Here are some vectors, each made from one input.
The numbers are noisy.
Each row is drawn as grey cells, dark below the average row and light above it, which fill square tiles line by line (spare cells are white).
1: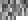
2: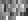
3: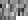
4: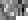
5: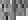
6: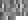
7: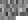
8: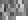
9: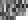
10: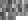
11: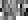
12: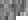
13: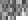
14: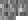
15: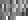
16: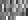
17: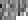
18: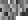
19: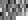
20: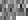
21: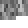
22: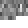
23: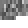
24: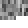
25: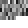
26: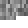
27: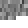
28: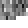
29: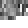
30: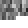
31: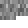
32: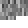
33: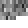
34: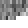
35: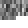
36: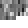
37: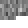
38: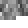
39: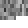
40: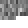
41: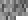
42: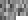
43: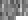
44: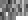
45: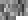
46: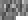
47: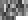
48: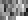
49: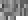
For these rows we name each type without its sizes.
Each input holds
a list of points on a line.
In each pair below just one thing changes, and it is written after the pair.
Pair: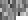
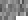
the place on the line in item 2 of the list
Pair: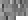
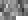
the place on the line in item 2 of the list
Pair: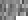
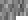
the place on the line in item 2 of the list
